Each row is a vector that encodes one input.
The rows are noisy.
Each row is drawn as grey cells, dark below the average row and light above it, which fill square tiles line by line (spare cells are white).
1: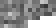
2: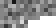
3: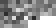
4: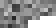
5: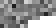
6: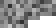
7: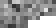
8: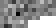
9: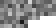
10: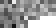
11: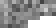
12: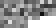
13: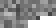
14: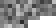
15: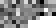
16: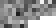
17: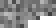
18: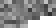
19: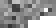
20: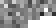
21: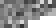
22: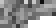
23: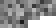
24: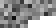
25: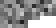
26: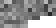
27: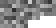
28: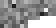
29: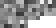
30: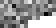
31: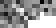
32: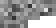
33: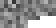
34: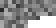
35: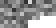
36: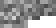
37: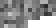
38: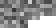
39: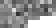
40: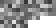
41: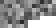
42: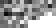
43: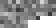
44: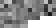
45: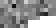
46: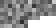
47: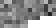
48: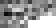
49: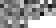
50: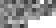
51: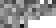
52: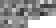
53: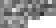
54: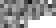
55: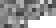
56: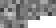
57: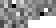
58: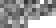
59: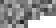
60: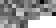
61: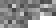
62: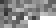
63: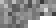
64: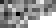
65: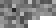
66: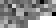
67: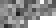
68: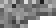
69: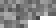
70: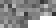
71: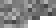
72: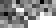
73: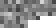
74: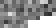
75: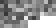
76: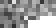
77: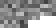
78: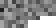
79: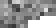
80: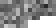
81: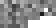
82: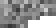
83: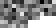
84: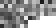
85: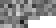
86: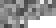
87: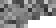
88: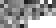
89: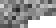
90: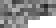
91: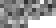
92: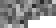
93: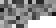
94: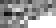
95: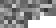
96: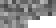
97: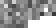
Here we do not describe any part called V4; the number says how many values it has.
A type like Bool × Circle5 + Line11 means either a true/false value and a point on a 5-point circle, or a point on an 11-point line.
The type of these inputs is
List2(Bool × Line5) × V4.
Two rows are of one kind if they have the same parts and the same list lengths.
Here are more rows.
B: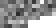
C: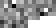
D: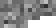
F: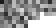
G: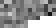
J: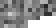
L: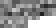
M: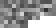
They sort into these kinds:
B, M
C, D, G, J, L
F

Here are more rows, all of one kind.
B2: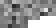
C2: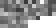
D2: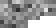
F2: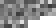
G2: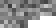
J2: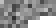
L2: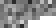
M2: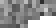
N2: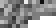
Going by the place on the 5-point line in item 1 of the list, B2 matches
J2 and L2.
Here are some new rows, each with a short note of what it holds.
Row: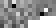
a value of V4, together with a list of one item
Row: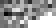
a value of V4, together with the empty list
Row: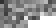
a value of V4, together with the empty list
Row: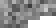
a value of V4, together with a list of two items
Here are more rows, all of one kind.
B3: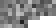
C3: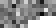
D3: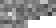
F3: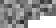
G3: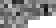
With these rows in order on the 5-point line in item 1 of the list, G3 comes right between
B3 and D3.
